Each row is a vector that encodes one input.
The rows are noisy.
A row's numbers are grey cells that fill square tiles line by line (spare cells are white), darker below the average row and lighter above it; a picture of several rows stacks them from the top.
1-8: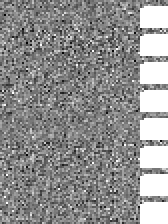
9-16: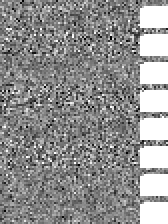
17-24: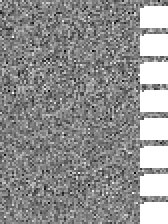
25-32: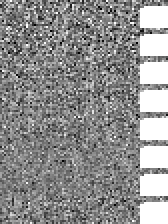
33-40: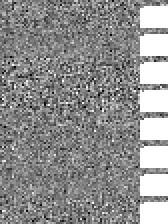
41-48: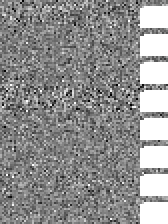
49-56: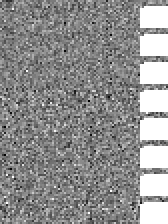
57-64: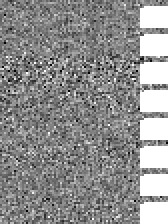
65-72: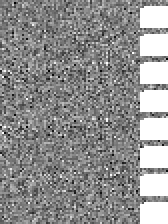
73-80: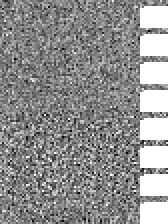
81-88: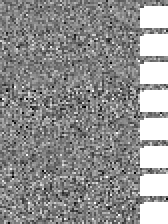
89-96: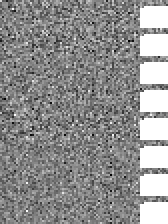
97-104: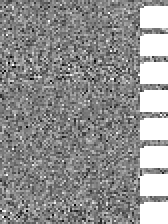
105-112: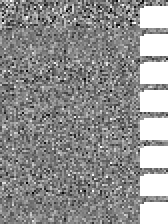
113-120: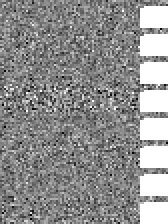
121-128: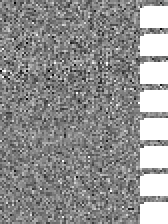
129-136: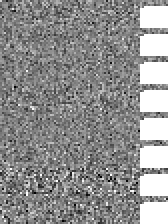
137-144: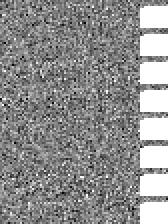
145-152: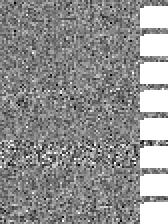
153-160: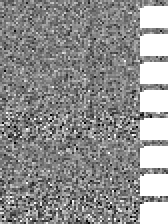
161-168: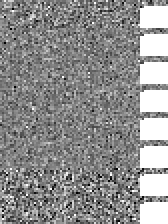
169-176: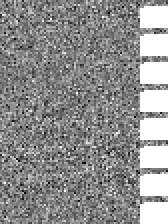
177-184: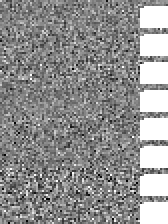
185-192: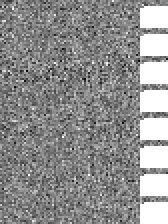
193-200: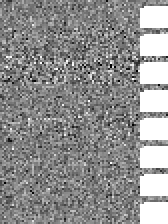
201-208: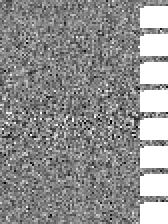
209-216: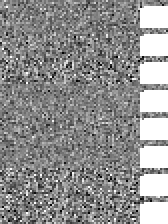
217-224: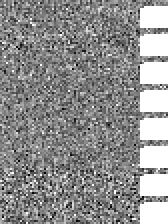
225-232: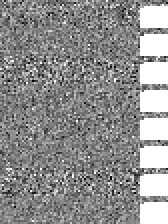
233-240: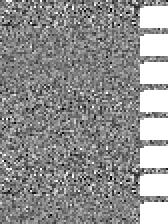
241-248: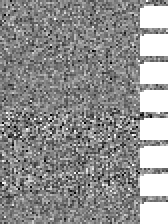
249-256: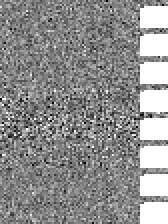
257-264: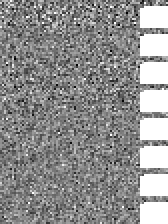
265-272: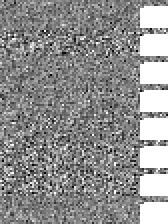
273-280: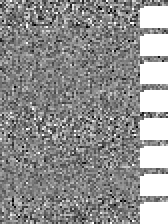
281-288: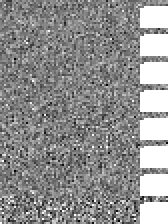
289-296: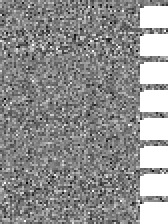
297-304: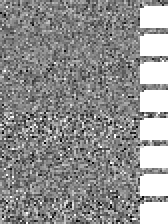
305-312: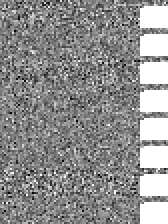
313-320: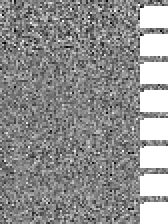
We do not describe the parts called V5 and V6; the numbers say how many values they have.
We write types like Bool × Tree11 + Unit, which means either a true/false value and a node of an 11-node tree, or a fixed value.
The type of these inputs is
(Bool × (Line11 + V5) + Line9) × Tree12 + V6.
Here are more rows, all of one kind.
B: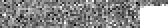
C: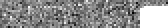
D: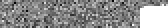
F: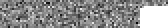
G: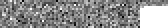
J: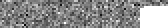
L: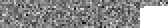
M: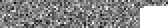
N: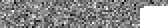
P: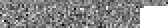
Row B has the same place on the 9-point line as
C and F.
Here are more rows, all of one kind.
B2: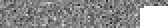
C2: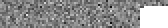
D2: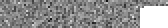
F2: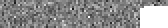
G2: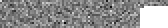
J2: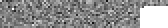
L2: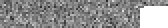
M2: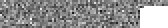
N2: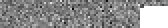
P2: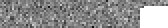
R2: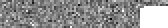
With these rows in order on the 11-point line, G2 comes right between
C2 and D2.
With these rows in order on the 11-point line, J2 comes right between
N2 and P2.
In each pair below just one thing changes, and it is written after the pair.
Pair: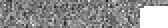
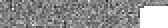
the node of the tree
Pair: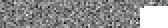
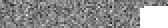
the place on the 11-point line
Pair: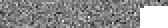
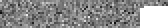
the place on the 11-point line
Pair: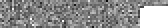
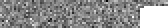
the node of the tree
